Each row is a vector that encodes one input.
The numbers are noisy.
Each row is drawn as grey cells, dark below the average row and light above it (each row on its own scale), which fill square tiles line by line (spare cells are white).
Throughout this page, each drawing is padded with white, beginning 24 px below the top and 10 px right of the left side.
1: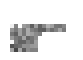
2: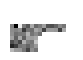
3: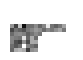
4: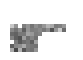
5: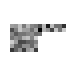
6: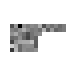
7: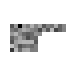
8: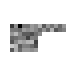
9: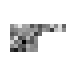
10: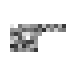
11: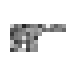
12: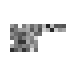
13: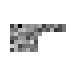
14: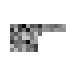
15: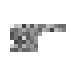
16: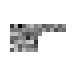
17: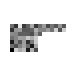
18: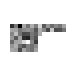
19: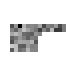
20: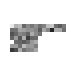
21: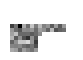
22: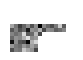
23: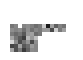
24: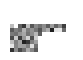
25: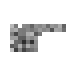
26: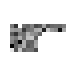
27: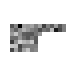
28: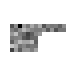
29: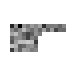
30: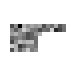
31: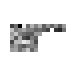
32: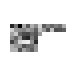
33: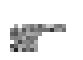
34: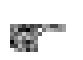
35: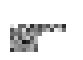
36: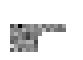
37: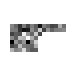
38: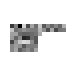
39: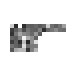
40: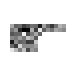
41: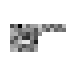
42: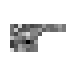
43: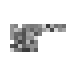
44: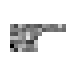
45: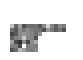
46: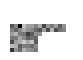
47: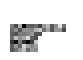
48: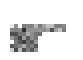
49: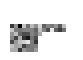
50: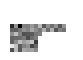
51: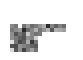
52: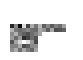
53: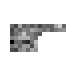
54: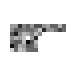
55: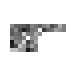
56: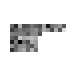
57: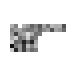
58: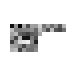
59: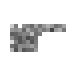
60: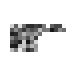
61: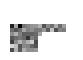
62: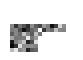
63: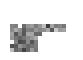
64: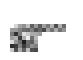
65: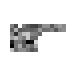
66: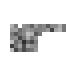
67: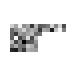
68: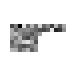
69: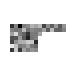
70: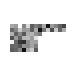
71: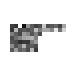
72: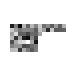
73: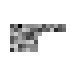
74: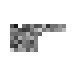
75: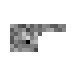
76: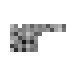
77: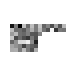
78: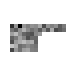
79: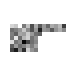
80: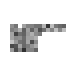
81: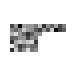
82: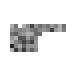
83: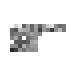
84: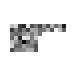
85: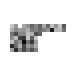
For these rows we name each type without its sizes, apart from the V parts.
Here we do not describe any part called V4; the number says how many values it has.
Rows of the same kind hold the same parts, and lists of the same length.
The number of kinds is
3.
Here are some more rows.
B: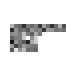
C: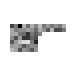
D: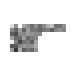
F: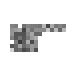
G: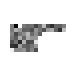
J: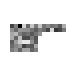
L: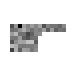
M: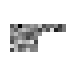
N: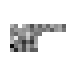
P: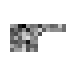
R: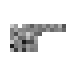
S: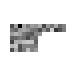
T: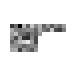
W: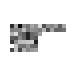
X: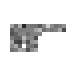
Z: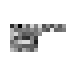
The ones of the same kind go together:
B, G, P, X
C, J, L, M, S, T, W, Z
D, F, N, R

